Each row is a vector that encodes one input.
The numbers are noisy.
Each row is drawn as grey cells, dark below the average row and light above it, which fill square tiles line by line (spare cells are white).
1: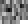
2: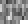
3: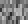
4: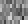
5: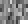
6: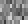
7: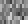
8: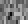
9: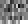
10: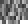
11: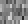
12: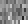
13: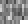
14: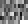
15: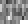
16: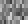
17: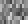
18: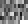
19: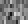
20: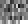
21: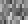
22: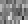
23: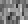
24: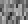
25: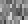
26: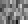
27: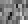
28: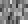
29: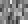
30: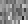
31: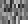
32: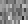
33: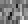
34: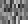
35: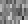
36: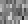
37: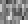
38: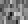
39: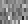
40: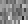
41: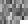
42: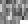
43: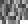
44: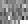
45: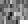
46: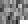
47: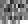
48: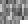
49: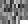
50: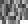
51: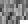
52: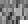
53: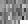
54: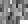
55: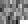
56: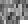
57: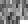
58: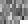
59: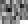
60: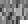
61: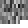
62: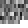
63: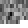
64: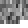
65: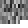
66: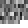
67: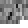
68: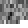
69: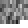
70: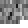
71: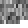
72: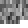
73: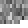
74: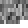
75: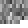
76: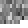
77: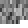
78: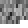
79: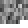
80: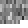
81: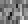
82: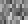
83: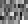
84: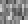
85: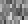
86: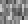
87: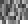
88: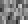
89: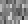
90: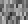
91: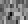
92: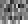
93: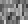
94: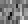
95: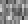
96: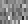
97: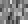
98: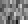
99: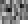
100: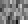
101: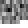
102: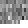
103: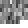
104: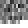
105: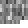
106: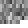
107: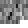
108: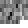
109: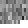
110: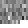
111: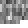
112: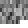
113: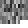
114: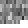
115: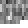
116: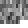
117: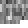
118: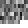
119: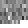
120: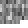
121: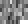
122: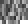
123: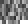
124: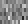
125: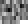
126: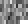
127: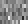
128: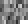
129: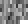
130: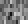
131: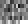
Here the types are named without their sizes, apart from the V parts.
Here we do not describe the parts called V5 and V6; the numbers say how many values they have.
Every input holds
either a point on a line and a value of V6, or a node of a tree, or a value of V5.
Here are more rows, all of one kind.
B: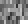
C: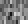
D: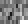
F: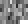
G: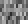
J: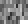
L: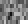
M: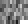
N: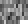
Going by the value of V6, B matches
J and N.
